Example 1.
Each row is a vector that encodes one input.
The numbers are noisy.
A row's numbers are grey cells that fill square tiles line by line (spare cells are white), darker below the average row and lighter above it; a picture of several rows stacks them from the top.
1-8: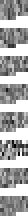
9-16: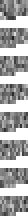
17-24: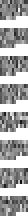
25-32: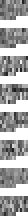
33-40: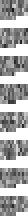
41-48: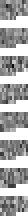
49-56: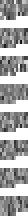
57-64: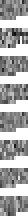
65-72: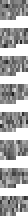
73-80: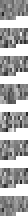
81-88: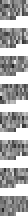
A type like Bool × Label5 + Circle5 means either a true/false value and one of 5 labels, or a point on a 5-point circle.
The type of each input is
Tree9.
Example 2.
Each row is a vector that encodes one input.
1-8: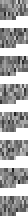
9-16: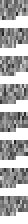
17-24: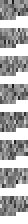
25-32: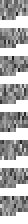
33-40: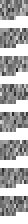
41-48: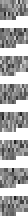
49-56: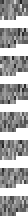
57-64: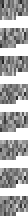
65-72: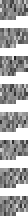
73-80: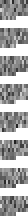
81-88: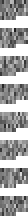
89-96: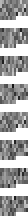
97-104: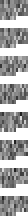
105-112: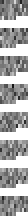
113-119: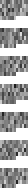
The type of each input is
Circle19.
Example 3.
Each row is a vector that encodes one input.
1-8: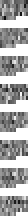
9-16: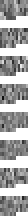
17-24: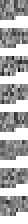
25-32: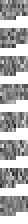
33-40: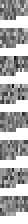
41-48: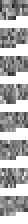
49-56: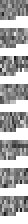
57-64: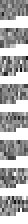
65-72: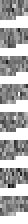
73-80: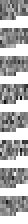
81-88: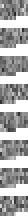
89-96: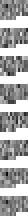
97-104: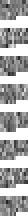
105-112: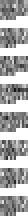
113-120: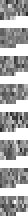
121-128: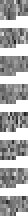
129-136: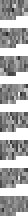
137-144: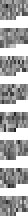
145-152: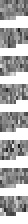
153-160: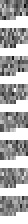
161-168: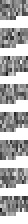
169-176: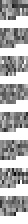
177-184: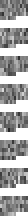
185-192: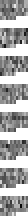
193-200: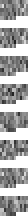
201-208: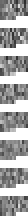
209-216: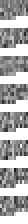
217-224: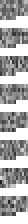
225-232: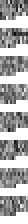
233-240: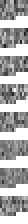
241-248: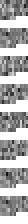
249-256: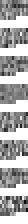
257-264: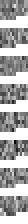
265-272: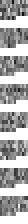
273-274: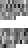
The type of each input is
Tree11.
